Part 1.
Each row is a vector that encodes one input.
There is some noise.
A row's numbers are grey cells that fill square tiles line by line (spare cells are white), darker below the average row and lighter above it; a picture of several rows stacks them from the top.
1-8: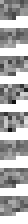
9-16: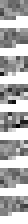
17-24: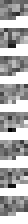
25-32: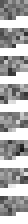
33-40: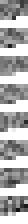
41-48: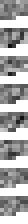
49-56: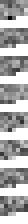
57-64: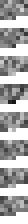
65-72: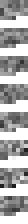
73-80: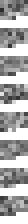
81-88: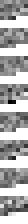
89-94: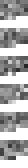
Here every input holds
a point on a 10-point circle.
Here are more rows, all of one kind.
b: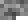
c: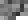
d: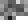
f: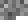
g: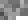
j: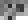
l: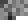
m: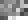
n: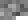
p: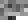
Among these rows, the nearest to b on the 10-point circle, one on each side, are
c and f.
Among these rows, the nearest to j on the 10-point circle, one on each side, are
m and n.
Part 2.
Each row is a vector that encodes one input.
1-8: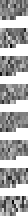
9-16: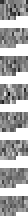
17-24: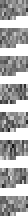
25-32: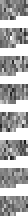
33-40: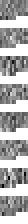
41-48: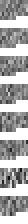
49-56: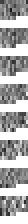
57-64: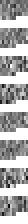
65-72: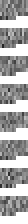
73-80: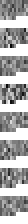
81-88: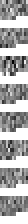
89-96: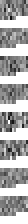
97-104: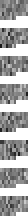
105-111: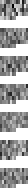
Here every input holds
a point on a 17-point circle.
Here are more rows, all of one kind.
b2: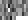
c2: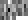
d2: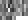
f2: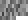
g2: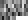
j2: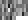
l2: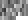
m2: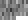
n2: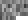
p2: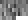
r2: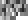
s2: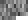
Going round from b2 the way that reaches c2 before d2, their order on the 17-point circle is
b2, j2, n2, l2, r2, c2, g2, s2, p2, m2, f2, d2.
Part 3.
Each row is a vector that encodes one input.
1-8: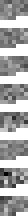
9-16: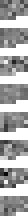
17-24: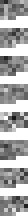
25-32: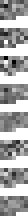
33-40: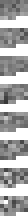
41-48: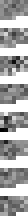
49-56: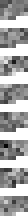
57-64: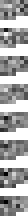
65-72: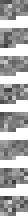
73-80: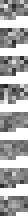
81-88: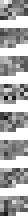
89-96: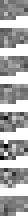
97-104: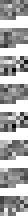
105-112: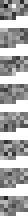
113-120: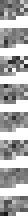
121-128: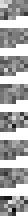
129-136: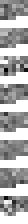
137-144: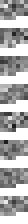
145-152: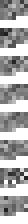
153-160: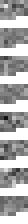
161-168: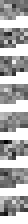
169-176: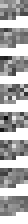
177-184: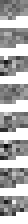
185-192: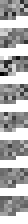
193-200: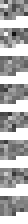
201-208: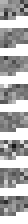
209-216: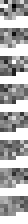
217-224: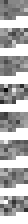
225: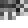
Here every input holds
a point on a 19-point circle.
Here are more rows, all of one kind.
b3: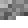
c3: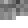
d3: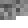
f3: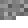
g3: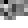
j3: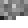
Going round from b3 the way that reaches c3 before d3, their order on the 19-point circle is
b3, f3, j3, c3, d3, g3.
